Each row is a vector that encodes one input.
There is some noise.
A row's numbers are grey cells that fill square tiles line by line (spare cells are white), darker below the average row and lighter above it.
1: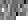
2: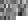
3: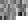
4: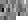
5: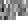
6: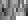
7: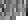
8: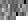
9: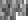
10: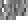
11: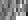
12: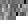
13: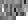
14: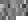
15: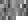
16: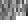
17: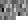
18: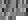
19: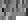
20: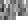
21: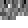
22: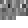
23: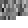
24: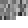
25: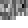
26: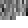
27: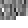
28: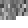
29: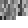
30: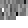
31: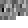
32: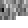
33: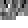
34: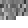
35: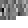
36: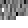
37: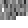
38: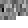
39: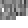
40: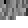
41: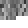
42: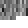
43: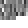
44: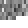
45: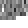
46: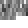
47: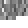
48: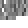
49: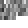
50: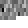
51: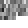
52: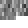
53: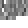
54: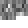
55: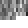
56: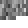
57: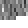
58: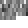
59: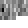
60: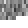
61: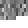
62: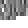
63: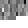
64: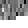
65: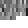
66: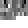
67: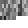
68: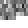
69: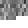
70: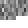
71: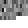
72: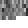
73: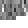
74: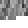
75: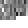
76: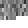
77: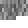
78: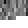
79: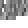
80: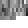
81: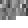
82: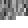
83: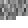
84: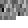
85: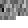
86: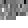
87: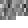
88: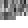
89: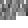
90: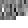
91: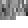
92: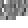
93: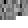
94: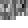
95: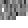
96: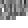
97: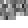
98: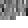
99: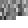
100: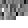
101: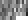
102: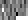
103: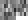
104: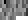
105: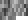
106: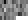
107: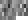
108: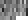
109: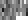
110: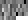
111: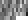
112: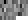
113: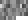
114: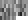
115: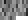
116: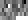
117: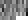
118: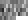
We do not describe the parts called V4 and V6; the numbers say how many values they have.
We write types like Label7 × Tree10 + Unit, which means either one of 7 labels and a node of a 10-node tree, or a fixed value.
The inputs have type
(Bool × Circle5 + Unit) × V4 × V6.
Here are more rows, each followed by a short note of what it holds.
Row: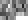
a value of V4 and a value of V6
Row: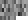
a point on a 5-point circle, a true/false value, a value of V4 and a value of V6
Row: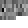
a point on a 5-point circle, a true/false value, a value of V4 and a value of V6
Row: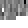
a point on a 5-point circle, a true/false value, a value of V4 and a value of V6
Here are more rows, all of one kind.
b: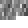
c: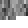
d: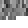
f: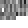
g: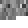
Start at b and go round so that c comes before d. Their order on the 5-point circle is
b, f, c, g, d.
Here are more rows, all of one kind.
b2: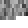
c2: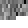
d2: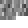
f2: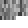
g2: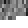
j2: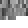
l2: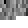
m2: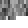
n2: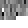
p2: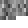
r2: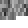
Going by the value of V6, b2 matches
f2, j2, m2 and r2.
